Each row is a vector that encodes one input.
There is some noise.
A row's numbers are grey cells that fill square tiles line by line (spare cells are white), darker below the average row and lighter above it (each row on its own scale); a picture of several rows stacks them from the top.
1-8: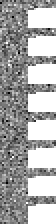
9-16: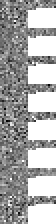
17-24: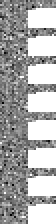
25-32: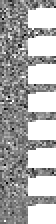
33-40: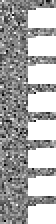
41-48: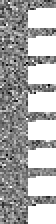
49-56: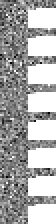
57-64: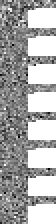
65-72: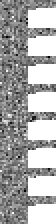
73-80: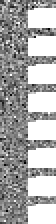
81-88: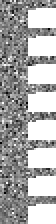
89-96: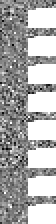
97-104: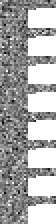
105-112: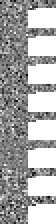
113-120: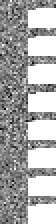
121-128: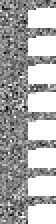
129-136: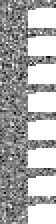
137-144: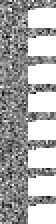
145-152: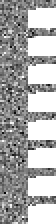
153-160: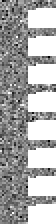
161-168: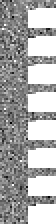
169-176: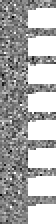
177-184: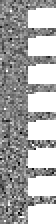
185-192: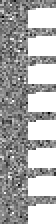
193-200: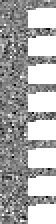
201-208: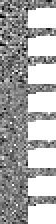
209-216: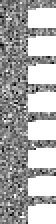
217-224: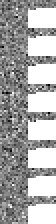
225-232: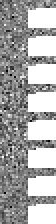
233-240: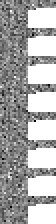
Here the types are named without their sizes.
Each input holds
a point on each of two lines and a node of a tree.
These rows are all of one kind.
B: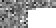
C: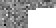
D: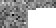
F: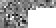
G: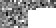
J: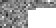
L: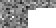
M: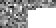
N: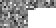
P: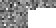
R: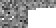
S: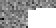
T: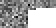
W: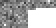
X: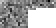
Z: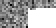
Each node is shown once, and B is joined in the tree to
R.
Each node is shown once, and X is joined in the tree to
P and Z.
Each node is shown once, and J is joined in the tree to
P and T.
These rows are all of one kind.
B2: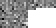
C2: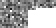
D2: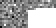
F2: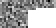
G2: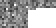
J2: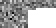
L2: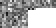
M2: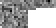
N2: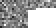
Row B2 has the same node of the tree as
D2 and N2.
